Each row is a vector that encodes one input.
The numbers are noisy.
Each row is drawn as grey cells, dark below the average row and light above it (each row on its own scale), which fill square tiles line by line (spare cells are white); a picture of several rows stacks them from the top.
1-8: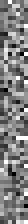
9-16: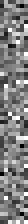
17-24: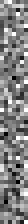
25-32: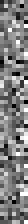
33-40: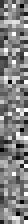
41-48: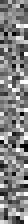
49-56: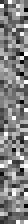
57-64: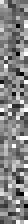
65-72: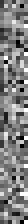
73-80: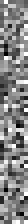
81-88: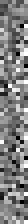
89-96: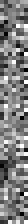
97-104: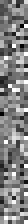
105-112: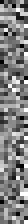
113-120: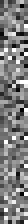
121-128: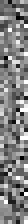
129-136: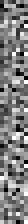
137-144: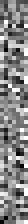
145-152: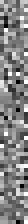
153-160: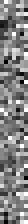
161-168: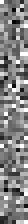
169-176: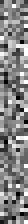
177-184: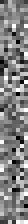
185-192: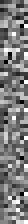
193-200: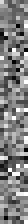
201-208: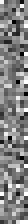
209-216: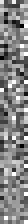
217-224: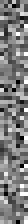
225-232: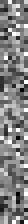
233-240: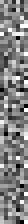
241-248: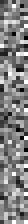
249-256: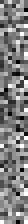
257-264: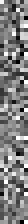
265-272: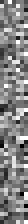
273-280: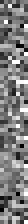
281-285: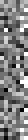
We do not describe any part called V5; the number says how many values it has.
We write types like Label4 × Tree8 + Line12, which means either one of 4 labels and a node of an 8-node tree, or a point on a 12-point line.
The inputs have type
Line7 + List2(Bool × V5).
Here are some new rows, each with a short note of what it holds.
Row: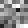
a list of one item
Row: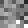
a list of two items
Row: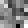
a point on a 7-point line
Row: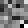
a list of two items
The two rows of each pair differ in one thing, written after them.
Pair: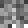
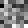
the true/false value in item 1 of the list
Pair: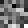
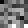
the true/false value in item 1 of the list
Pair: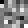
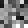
the value of V5 in item 1 of the list
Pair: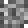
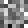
the true/false value in item 2 of the list
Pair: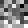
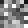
the value of V5 in item 1 of the list
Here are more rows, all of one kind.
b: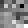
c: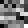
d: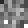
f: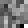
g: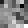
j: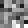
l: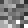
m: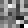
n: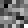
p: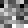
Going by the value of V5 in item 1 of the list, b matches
f, j and n.
